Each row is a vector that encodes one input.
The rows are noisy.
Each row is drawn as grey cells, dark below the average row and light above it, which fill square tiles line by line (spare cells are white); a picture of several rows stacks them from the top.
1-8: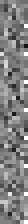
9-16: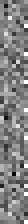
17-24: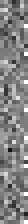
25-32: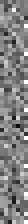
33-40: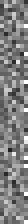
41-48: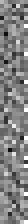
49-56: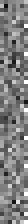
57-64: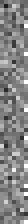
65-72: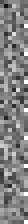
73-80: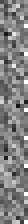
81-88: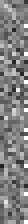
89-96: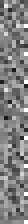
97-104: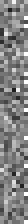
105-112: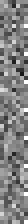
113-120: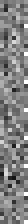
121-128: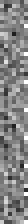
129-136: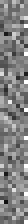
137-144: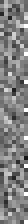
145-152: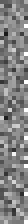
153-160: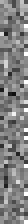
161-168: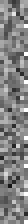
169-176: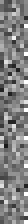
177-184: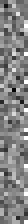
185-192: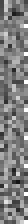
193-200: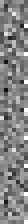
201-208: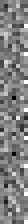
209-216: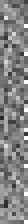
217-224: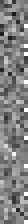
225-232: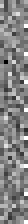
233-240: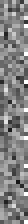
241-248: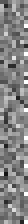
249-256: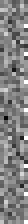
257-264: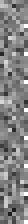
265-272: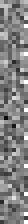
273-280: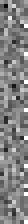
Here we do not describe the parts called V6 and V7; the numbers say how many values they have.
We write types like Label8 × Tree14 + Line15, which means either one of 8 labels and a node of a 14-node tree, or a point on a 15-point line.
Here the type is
Bool × Bool × Bool × Bool × (Line9 + V7) × V6.
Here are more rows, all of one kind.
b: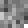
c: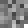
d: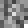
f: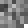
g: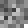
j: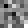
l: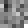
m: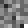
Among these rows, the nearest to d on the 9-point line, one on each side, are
b and f.
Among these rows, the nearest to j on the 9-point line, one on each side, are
f and g.
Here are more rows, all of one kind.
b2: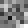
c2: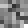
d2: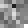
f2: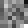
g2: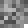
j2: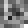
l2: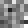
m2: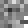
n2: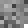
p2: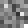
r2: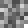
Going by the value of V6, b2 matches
c2, d2, l2 and m2.
